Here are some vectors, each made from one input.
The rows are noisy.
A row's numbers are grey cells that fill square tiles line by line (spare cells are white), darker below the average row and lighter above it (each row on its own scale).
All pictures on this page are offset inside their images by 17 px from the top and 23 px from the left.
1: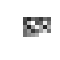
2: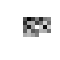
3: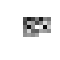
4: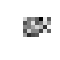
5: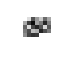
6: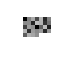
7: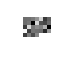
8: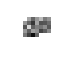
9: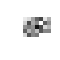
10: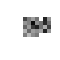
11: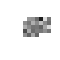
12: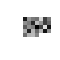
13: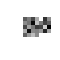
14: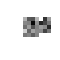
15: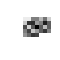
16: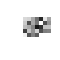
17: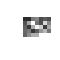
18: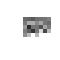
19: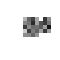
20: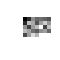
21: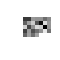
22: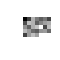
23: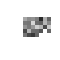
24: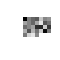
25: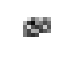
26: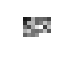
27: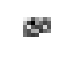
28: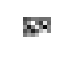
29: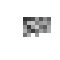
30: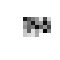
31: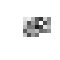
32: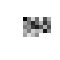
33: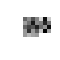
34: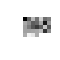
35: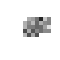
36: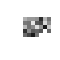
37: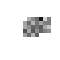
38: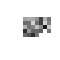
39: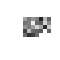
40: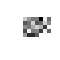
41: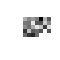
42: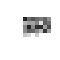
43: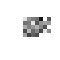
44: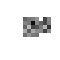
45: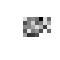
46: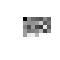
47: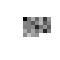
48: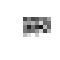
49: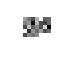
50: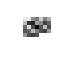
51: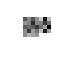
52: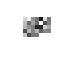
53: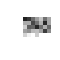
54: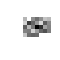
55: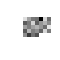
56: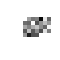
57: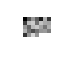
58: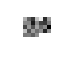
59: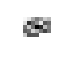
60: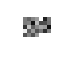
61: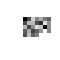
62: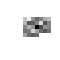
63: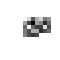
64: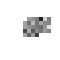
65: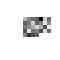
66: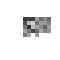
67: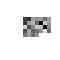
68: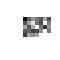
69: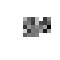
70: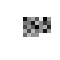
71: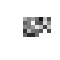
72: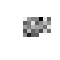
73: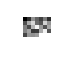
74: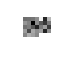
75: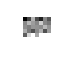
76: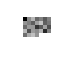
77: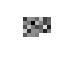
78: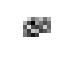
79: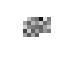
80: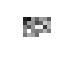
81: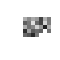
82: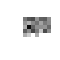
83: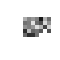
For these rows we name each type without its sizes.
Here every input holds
a point on a line, together with either a point on a circle, or a fixed value.
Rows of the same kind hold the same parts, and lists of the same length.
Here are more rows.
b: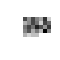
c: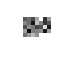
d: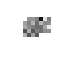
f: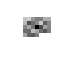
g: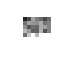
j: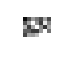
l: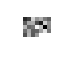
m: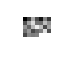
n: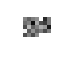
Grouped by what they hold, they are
b, c, g, j, l, m, n
d, f

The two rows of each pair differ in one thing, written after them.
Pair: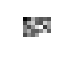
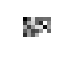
the place on the line
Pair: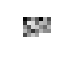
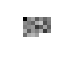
the place on the line
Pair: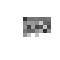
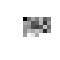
the place on the circle
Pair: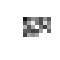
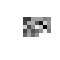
the place on the circle
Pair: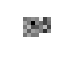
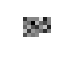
the place on the circle
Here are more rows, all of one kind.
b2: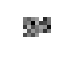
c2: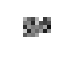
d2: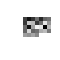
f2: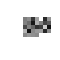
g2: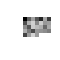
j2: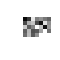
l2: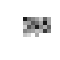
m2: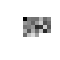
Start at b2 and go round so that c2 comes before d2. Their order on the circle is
b2, g2, m2, c2, f2, d2, l2, j2.
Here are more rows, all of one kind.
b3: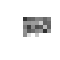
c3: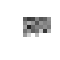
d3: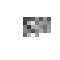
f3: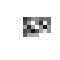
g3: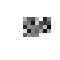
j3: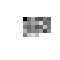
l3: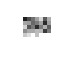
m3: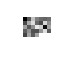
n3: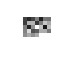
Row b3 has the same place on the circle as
d3, f3 and g3.
